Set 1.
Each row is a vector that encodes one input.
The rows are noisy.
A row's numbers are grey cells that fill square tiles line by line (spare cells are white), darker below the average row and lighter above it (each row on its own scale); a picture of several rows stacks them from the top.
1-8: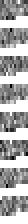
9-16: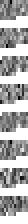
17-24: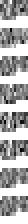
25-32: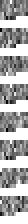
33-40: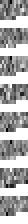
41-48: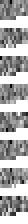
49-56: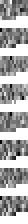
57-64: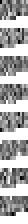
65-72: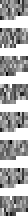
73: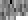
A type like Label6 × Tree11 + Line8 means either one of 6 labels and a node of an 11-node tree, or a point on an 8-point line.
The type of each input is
Bool × Bool × Bool + Unit.
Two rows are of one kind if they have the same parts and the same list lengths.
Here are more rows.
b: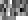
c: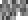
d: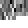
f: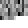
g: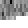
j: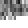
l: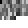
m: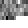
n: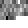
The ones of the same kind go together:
b, c, d, g, j, l, m, n
f

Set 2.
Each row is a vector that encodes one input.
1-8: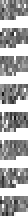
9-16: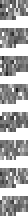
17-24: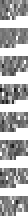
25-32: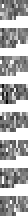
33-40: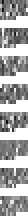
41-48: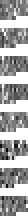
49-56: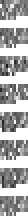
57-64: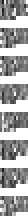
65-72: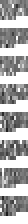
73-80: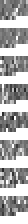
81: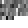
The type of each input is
Label11.
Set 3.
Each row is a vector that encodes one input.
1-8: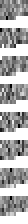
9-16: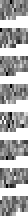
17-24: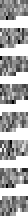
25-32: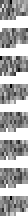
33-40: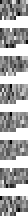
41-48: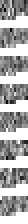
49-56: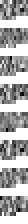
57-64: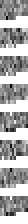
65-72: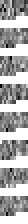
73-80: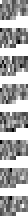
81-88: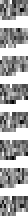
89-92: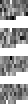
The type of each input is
Bool × Bool × Bool + Unit.
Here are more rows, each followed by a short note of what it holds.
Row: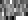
three true/false values
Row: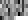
a fixed value
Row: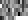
a fixed value
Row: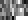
three true/false values
